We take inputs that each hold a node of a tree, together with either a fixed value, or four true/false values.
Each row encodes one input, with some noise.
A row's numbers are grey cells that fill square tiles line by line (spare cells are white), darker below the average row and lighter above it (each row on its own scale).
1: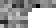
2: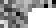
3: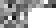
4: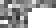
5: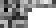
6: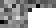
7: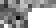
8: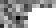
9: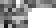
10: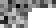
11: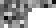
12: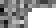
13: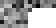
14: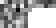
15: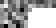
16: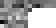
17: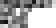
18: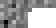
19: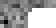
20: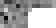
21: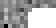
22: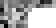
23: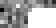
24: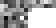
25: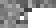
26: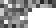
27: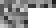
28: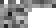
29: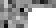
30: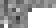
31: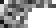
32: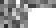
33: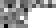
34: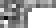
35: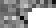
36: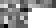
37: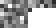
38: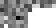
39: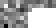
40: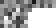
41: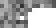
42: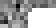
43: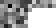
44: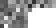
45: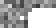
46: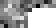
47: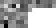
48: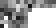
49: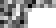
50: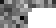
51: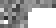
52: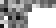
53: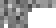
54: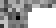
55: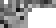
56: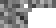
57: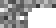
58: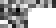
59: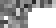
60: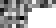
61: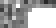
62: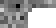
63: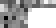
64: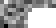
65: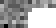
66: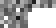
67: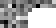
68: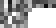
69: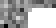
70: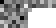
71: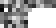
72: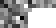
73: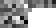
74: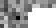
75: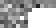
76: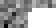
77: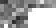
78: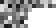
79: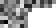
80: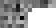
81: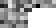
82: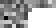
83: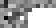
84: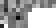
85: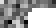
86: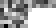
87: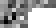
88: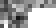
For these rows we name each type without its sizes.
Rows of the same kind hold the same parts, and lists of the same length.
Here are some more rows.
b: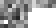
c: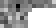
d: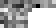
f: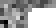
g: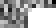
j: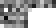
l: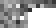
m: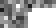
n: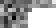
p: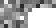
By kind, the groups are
b, c, d, f, g, j, l, n, p
m

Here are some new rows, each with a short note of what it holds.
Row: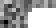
a node of a tree and four true/false values
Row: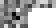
a node of a tree
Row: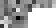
a node of a tree
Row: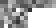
a node of a tree
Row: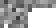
a node of a tree
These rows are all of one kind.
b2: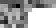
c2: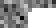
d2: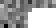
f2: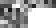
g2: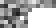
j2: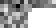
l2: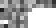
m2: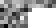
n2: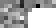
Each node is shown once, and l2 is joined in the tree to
c2, g2, j2 and m2.
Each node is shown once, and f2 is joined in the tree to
c2.
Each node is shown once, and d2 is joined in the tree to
m2.
